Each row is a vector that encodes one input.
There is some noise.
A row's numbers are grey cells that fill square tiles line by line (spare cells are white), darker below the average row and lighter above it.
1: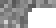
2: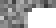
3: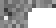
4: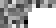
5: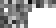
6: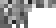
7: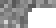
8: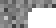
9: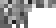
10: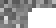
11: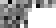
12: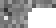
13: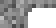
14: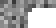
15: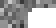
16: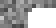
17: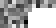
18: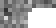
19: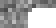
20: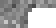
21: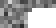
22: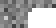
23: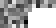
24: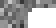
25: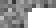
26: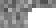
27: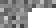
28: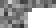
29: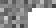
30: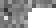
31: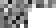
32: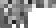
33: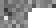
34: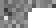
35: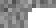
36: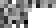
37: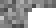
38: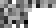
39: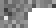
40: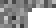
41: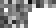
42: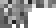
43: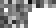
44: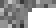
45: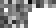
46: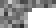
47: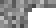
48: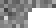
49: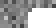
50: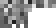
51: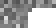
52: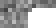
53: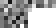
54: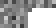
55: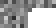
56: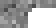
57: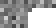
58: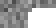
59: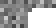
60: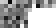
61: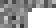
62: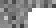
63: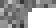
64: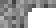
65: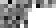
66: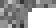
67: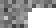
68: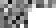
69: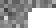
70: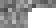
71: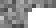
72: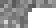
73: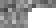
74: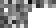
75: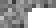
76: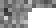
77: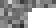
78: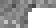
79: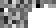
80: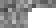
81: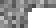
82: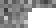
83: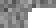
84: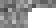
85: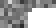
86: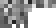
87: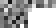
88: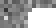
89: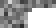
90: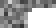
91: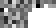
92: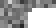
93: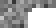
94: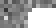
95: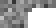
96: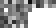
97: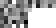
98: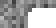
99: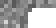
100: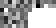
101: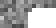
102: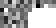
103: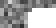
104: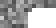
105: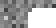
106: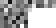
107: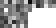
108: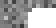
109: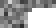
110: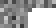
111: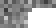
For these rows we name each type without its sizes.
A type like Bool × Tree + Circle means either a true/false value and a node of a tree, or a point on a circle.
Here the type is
(Bool × Bool × Bool + Unit) × Line + Tree.
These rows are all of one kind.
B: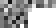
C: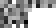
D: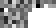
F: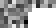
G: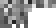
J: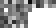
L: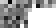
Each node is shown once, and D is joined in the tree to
J.
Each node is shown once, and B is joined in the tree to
G and L.
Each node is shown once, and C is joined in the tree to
F and G.
